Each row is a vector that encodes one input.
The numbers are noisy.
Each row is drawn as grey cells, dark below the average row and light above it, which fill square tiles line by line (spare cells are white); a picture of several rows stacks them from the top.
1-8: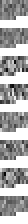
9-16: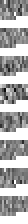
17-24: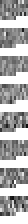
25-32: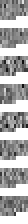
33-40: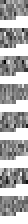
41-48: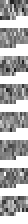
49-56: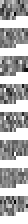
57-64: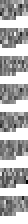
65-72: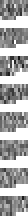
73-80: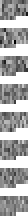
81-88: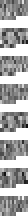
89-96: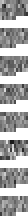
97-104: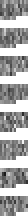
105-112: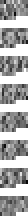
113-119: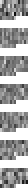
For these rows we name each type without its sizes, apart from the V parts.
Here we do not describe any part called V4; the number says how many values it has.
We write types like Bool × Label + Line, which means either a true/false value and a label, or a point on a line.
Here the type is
List(Bool × V4 + Line).
